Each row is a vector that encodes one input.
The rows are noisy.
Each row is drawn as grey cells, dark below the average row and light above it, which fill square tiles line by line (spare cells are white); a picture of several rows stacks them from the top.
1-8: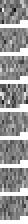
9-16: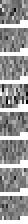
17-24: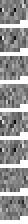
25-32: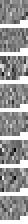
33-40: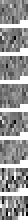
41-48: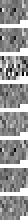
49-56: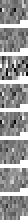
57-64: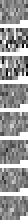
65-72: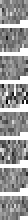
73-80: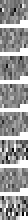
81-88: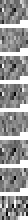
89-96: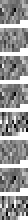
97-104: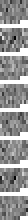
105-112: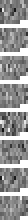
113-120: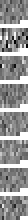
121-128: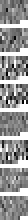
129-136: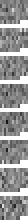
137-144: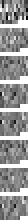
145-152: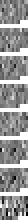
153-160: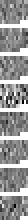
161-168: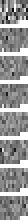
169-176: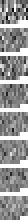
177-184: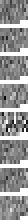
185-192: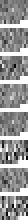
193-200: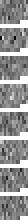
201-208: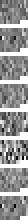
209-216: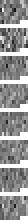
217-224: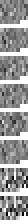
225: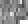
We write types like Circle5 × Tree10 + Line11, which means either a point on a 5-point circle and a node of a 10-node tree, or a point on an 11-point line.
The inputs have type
Line6 + List3(Line11).
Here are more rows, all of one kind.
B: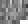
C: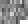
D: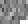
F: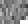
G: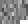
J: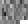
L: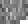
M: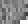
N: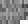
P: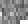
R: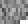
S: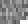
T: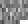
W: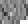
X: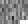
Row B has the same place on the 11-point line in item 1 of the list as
L, M, N and S.
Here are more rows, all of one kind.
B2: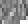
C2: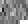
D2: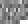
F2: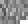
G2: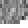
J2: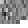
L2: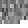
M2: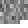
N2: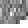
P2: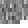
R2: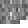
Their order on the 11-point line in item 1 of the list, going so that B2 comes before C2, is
N2, D2, R2, F2, G2, M2, B2, L2, P2, J2, C2.
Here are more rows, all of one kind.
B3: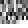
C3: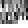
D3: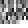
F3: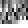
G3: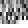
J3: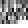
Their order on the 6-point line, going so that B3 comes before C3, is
G3, B3, D3, J3, F3, C3.
